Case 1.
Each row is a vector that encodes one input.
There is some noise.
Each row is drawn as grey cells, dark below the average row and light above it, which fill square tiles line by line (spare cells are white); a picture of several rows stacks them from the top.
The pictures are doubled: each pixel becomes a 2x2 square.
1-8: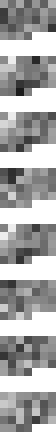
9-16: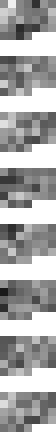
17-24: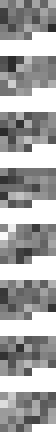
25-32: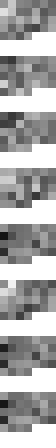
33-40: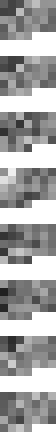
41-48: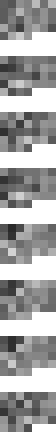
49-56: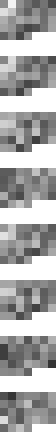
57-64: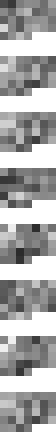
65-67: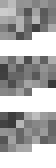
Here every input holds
either a point on a 5-point line, or three true/false values.
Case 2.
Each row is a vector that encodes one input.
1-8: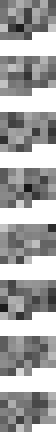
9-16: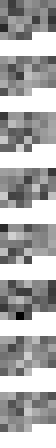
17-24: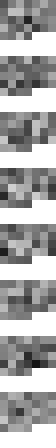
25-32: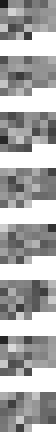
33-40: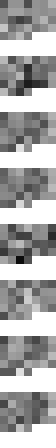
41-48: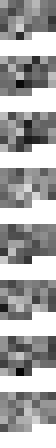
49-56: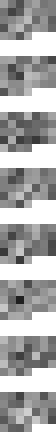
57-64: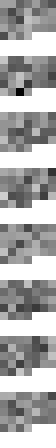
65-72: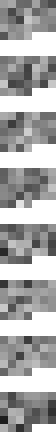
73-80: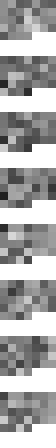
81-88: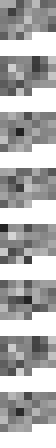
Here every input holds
a point on an 11-point circle and a point on a 5-point line.
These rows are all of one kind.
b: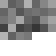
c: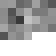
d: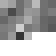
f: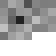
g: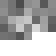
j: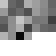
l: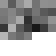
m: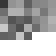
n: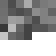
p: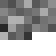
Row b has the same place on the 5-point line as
c, f, m and n.
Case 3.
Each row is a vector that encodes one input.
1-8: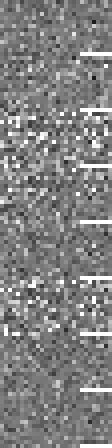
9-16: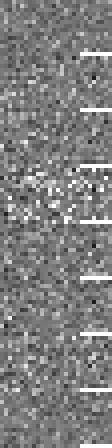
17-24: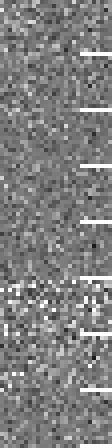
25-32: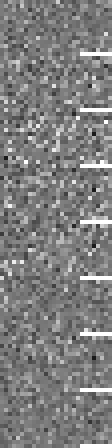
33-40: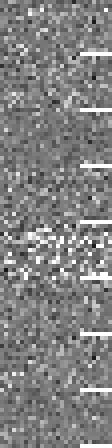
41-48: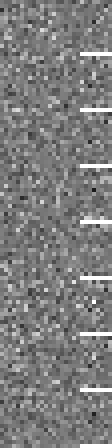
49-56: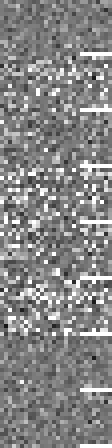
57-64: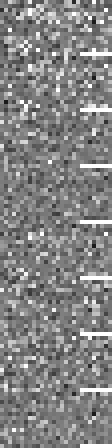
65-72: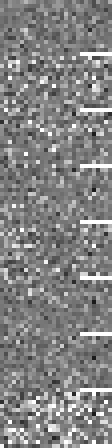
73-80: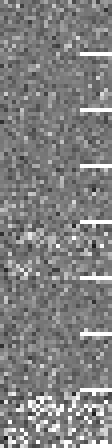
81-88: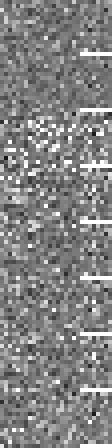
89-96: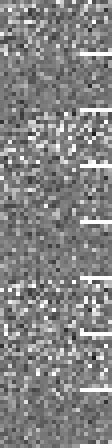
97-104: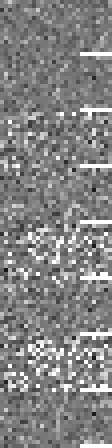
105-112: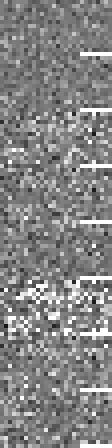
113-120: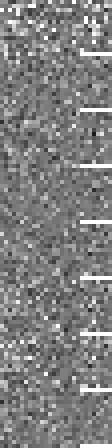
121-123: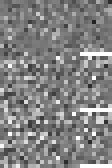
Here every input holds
a point on a 7-point line, together with either a point on a 9-point circle, or a fixed value.
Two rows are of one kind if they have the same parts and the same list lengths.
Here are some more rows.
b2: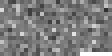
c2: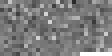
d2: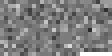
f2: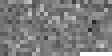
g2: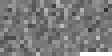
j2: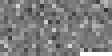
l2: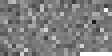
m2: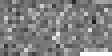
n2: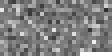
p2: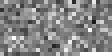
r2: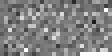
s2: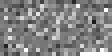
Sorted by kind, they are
b2, d2, j2, n2, p2
c2, f2, g2, l2, m2, r2, s2

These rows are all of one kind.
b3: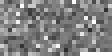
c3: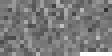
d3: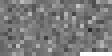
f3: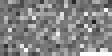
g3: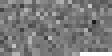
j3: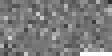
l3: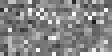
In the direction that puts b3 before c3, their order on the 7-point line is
f3, j3, b3, d3, l3, c3, g3.
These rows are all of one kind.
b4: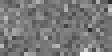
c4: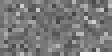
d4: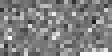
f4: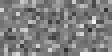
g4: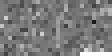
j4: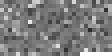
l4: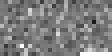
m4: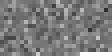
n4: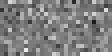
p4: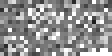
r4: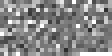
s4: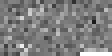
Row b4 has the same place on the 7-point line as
d4, j4 and s4.
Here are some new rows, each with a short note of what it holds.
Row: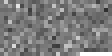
a point on a 7-point line
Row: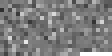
a point on a 9-point circle and a point on a 7-point line
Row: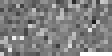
a point on a 7-point line
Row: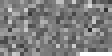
a point on a 9-point circle and a point on a 7-point line
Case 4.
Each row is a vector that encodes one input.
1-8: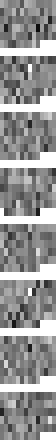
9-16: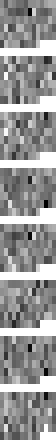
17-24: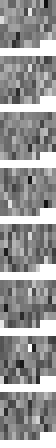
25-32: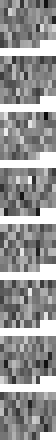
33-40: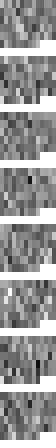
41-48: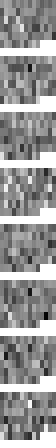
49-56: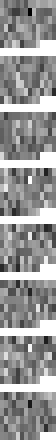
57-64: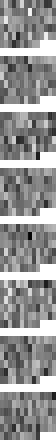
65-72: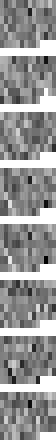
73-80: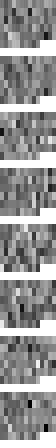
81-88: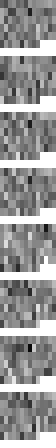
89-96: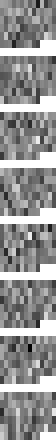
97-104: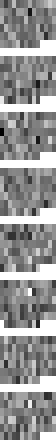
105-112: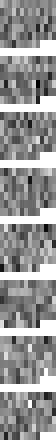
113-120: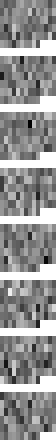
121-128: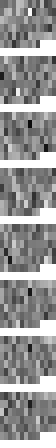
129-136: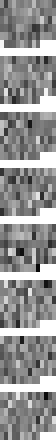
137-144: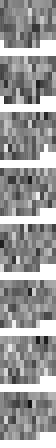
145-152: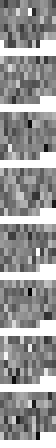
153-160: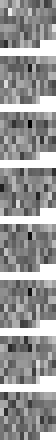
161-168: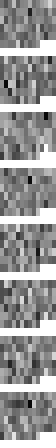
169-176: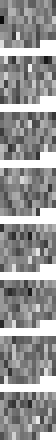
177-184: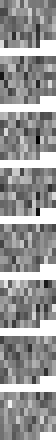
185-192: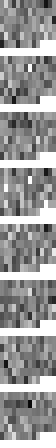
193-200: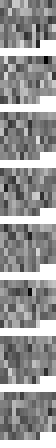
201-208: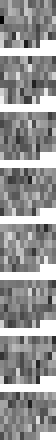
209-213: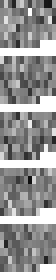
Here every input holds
four true/false values, together with either a fixed value, or a point on a 3-point line and a point on a 4-point line.
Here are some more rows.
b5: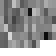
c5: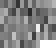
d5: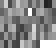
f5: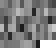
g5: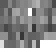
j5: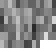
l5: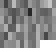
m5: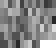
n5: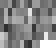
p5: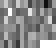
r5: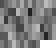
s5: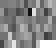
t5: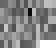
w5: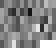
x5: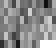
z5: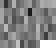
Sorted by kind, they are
b5, c5, l5, r5, s5, t5, w5, z5
d5, f5, g5, j5, m5, n5, p5, x5

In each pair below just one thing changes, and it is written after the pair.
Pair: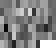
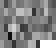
the place on the 4-point line
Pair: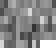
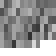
the place on the 3-point line
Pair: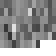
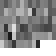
one of the four true/false values
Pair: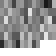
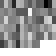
the place on the 4-point line
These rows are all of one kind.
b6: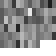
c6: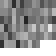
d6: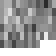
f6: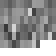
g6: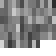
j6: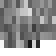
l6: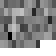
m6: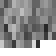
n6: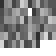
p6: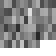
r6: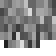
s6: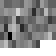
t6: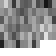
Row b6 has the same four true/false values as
c6, p6 and t6.
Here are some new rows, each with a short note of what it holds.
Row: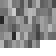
a point on a 3-point line, a point on a 4-point line and four true/false values
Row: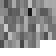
four true/false values
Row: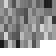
a point on a 3-point line, a point on a 4-point line and four true/false values
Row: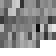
a point on a 3-point line, a point on a 4-point line and four true/false values
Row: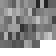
a point on a 3-point line, a point on a 4-point line and four true/false values
